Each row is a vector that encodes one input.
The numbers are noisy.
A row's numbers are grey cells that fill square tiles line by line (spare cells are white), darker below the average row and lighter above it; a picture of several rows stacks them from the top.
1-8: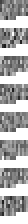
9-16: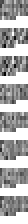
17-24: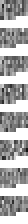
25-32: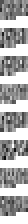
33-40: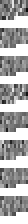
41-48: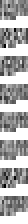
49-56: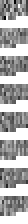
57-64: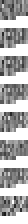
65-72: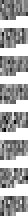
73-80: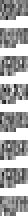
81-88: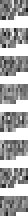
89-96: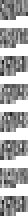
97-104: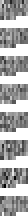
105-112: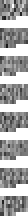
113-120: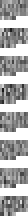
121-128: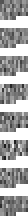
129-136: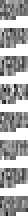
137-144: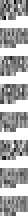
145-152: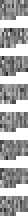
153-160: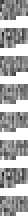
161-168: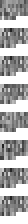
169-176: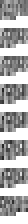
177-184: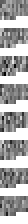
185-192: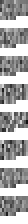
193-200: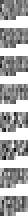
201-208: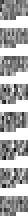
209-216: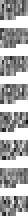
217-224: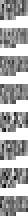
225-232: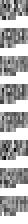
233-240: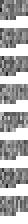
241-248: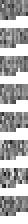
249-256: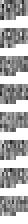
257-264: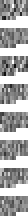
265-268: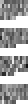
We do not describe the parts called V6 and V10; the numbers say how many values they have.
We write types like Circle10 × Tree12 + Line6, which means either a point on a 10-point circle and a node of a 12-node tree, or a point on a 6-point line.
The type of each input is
Bool × Bool × Bool + (Line5 + V6) × V10 + Line7.
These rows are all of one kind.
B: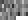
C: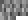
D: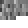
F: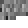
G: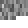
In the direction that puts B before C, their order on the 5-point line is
G, F, D, B, C.
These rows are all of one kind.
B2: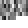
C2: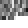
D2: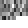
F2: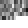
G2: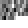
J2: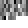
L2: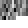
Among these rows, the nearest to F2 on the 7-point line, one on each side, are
C2 and D2.
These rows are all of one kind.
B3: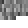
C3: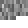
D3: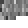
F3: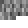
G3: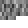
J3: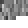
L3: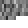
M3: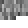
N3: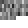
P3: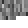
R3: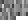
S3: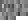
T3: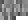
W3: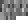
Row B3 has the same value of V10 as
F3, M3 and T3.
